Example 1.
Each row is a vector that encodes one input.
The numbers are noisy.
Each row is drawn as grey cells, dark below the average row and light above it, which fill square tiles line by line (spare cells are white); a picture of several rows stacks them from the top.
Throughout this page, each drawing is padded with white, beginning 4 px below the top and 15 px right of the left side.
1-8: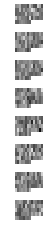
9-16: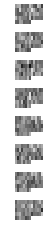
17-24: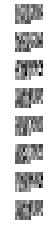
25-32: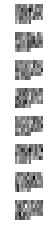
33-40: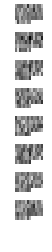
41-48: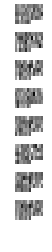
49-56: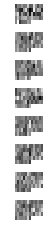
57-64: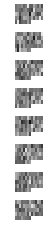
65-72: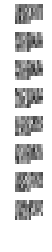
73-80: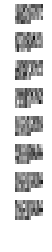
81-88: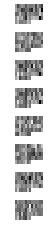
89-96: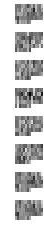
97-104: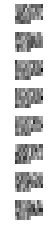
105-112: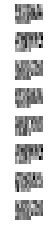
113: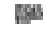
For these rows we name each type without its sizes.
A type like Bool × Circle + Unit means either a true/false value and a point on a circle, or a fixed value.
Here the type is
Bool × (Tree + Unit) + Circle.
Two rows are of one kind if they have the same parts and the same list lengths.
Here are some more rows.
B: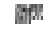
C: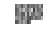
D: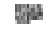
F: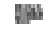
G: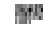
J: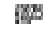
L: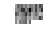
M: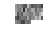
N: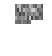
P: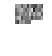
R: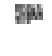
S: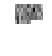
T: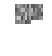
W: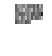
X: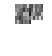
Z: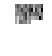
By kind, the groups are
B, G, L, M, X, Z
C, D, F, J, P, R, S, T, W
N

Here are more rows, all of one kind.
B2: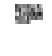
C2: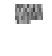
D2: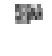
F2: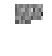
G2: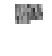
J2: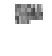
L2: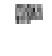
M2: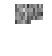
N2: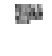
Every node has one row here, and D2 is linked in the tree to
L2.
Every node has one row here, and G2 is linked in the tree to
B2, J2 and M2.
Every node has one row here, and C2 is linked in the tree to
B2.
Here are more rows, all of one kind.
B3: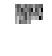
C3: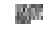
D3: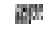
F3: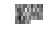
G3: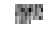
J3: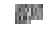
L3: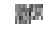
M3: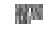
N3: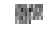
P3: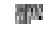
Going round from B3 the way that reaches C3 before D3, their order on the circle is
B3, P3, M3, J3, F3, C3, D3, L3, N3, G3.
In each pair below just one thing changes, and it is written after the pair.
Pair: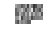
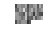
the node of the tree
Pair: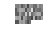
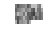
the true/false value
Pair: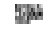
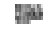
the node of the tree
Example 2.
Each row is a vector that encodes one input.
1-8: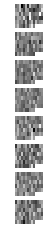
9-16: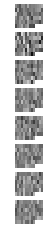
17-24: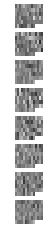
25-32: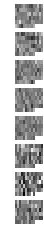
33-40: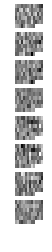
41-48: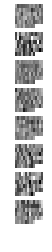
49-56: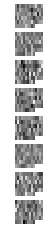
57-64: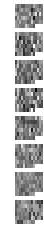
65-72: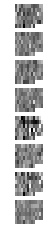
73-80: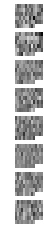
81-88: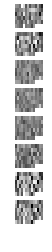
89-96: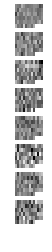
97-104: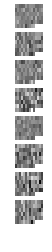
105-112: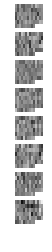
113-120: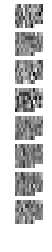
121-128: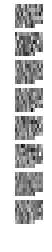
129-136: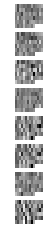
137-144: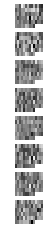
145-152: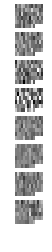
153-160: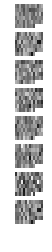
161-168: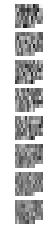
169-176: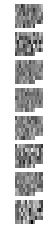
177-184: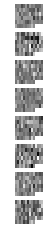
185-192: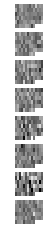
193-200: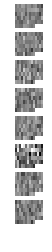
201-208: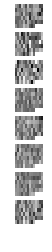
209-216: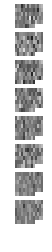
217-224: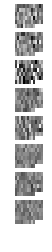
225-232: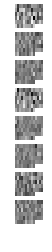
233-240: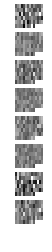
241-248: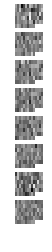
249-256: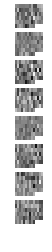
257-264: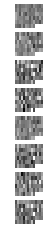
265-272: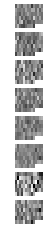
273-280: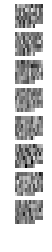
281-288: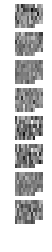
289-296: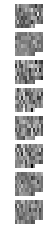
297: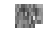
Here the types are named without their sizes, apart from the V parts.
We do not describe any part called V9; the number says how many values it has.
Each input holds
either a label, or five true/false values and a value of V9.
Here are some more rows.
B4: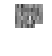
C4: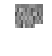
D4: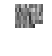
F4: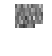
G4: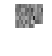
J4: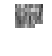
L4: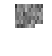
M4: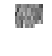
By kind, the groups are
B4, C4, D4, G4, J4, M4
F4, L4

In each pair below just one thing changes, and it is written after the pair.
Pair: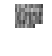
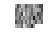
one of the five true/false values
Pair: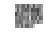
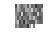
one of the five true/false values
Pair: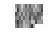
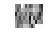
the value of V9
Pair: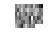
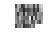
the value of V9
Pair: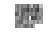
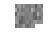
the value of V9
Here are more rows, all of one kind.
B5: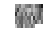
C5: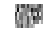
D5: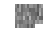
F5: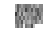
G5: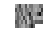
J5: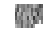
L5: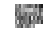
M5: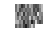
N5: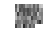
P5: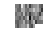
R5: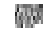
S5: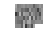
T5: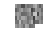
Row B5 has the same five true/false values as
C5, F5, R5 and S5.
